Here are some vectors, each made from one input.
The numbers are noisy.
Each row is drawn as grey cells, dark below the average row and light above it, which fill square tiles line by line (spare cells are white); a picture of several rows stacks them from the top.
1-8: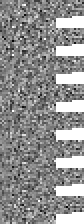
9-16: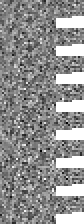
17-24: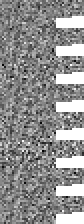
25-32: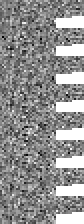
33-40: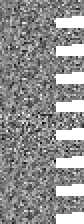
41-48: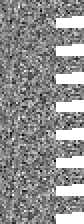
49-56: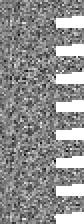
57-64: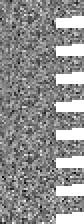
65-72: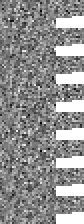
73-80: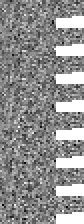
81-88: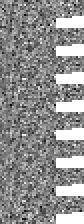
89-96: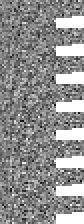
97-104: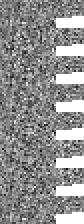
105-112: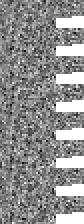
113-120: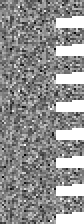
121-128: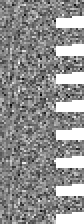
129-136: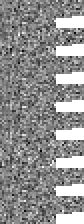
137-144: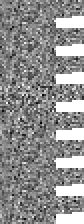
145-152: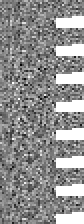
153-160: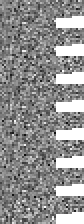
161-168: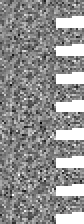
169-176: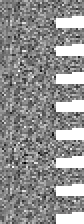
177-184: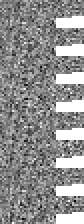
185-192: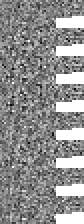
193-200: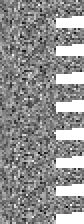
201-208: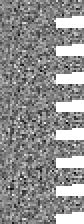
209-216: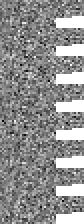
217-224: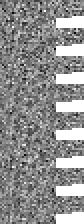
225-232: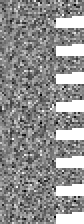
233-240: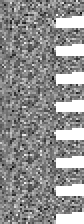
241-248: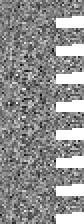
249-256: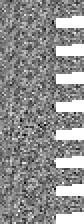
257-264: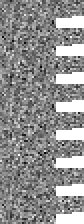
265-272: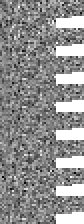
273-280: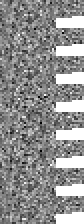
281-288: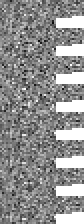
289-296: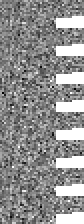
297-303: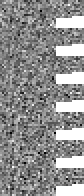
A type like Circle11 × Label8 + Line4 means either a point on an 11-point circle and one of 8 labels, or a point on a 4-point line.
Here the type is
Bool × Bool × Bool + Tree7 × Tree7 × Tree7 + Unit.
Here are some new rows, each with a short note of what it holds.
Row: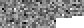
a node of each of three 7-node trees
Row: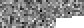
a node of each of three 7-node trees
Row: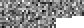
a fixed value
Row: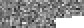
three true/false values
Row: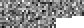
a fixed value
